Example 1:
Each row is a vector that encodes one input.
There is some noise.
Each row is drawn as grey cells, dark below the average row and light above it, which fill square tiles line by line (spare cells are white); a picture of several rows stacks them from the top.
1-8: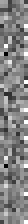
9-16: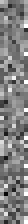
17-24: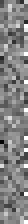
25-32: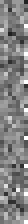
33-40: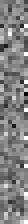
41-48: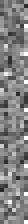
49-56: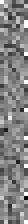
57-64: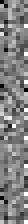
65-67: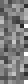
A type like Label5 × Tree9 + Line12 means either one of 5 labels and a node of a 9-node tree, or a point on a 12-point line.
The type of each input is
Line10.
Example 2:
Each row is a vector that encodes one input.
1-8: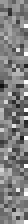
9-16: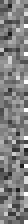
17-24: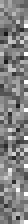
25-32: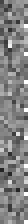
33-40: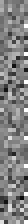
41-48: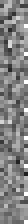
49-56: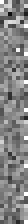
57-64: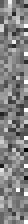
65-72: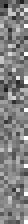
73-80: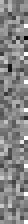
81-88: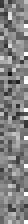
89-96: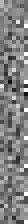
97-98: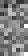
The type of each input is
Line9.
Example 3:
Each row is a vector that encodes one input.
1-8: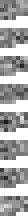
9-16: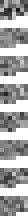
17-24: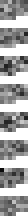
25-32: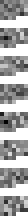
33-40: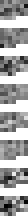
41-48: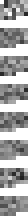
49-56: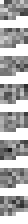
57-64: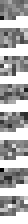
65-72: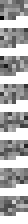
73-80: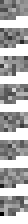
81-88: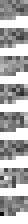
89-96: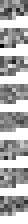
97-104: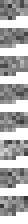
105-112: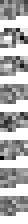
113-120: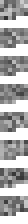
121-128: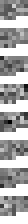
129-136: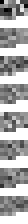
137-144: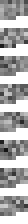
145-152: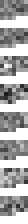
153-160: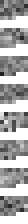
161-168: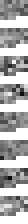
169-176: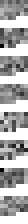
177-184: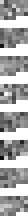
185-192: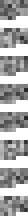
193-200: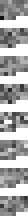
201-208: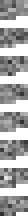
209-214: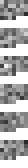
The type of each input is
Label8.
